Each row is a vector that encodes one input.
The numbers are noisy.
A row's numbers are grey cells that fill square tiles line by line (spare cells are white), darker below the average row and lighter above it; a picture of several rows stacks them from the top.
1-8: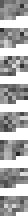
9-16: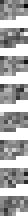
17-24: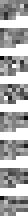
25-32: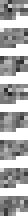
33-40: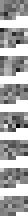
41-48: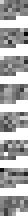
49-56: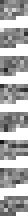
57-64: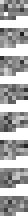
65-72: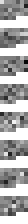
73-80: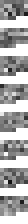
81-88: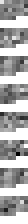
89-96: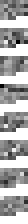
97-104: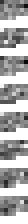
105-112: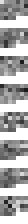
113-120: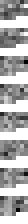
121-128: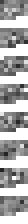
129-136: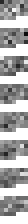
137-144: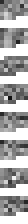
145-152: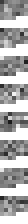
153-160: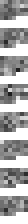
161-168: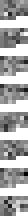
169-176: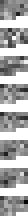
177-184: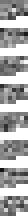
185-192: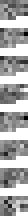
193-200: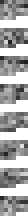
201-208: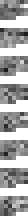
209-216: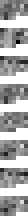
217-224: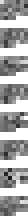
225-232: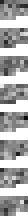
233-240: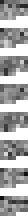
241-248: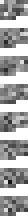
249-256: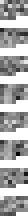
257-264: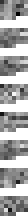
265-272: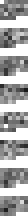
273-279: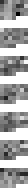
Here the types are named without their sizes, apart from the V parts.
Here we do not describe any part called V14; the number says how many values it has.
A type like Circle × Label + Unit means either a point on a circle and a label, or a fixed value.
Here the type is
Circle × (Circle + V14).
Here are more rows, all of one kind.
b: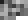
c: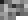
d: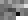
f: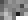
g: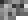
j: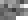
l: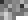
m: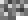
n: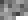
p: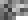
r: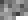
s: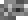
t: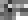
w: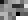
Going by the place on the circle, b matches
c, g and w.
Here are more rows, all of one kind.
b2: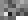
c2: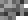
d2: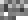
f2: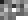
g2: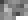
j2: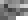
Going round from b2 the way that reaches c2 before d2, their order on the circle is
b2, f2, g2, c2, j2, d2.
